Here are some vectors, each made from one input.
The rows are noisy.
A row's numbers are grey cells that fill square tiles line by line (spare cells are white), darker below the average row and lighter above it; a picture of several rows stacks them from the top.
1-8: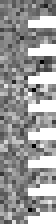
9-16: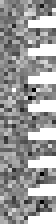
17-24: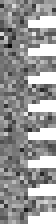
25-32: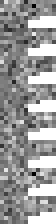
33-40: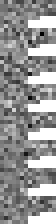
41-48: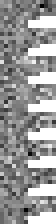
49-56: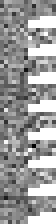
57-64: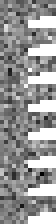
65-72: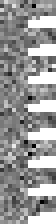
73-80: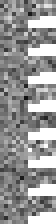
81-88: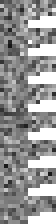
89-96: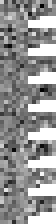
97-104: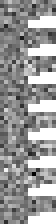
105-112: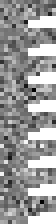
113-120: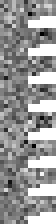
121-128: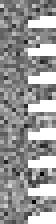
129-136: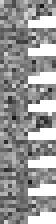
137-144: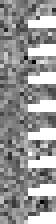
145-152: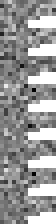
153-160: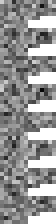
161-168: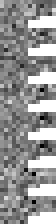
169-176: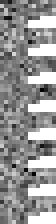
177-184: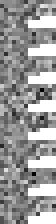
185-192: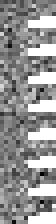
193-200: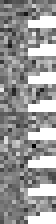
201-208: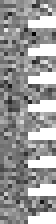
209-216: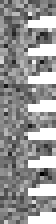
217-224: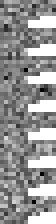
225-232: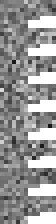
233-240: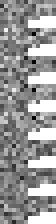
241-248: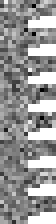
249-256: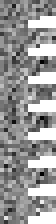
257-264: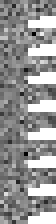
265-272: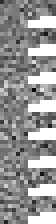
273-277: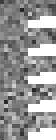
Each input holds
a point on a 9-point line, together with either a point on an 8-point circle and a true/false value, or a fixed value, or a node of an 11-node tree.
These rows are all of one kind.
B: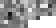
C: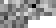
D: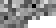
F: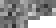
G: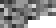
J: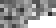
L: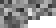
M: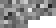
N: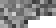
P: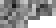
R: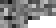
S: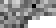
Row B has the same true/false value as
C, F, J and P.
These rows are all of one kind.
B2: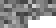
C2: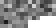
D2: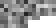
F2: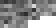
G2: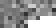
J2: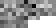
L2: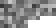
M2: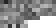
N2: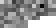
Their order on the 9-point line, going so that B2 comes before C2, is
J2, D2, L2, G2, M2, F2, B2, C2, N2.
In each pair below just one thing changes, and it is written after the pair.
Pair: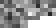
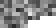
the true/false value
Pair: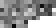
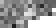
the true/false value
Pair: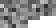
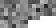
the place on the 8-point circle
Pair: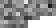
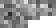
the true/false value
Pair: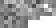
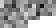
the place on the 9-point line
